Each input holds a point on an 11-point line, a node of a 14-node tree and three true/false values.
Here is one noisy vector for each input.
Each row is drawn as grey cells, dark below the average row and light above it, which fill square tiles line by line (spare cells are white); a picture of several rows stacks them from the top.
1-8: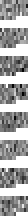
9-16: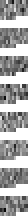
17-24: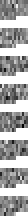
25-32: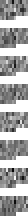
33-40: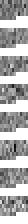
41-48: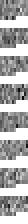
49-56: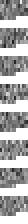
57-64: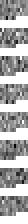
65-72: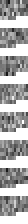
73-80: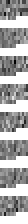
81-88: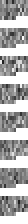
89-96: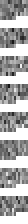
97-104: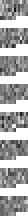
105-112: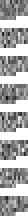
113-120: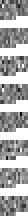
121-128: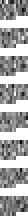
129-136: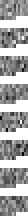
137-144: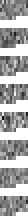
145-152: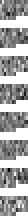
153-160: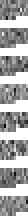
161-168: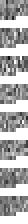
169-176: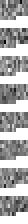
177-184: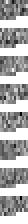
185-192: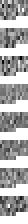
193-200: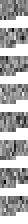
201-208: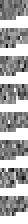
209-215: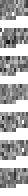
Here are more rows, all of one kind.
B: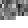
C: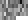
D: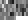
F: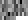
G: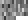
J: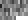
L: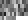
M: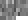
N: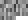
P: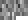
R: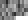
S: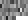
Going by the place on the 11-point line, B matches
F, J, M and S.
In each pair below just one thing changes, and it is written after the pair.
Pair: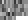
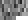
the node of the tree
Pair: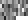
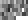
one of the three true/false values
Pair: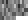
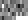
the node of the tree
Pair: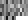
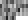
one of the three true/false values
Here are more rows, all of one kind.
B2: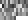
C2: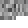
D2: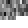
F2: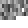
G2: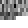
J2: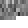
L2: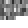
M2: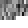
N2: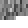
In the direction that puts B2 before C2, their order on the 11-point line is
B2, C2, M2, L2, G2, F2, N2, D2, J2.
